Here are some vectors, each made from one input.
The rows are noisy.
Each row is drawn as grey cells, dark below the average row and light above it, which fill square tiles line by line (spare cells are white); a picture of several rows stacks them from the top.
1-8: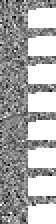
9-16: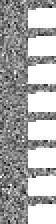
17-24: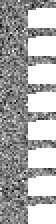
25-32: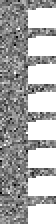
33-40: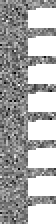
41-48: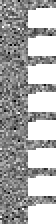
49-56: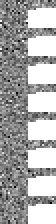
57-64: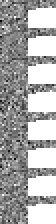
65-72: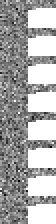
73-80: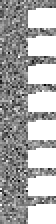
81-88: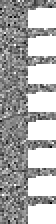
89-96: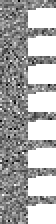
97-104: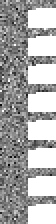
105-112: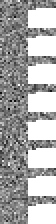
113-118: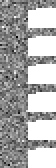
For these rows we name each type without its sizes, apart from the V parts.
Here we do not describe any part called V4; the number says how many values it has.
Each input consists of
a point on a circle, together with either a point on a line, or a value of V4.
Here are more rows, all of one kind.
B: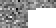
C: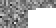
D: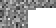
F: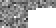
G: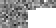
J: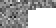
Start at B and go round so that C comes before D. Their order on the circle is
B, G, C, F, J, D.
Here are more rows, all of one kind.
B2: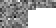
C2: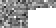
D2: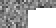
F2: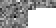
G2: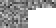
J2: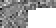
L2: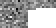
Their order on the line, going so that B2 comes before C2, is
L2, F2, B2, G2, D2, J2, C2.
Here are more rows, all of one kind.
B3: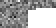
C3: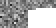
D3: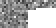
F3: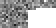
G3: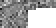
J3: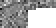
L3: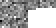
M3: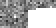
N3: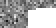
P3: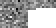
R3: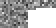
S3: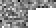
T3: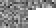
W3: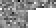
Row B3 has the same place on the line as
C3, R3 and T3.
